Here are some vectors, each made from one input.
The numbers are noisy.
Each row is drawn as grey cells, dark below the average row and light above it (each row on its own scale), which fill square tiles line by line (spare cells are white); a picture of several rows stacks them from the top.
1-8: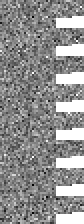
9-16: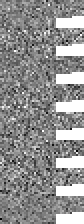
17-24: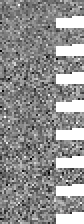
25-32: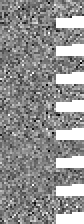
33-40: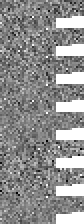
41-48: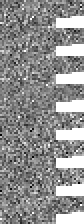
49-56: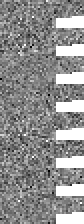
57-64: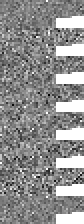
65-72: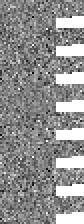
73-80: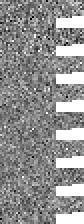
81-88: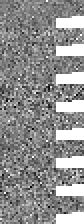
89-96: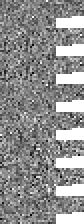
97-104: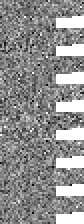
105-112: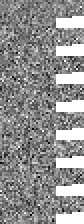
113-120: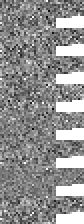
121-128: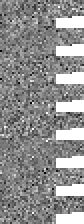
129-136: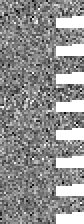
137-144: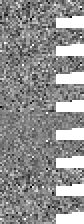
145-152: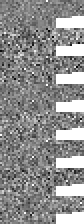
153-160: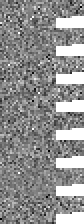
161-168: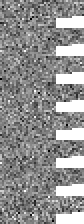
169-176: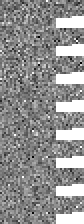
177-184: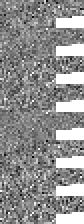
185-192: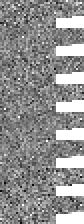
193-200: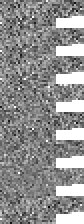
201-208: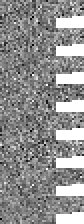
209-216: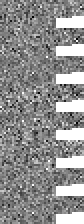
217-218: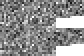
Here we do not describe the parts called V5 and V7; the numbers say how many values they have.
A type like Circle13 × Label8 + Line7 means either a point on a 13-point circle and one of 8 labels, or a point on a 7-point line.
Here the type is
Circle9 × Line6 + (Tree8 + V5) × V7.
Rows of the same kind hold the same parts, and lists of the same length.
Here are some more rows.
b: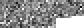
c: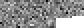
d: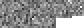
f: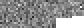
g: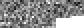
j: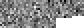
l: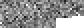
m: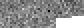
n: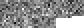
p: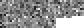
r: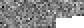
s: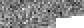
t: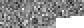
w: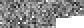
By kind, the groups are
b, g, j, l, m, n, s, t, w
c, r
d, f, p

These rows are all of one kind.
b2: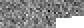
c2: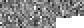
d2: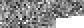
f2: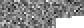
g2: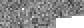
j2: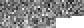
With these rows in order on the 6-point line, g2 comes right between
c2 and f2.
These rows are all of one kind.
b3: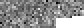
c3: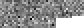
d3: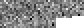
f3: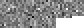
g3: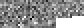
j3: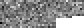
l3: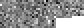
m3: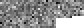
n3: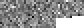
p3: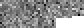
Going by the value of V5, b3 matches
j3, m3 and n3.
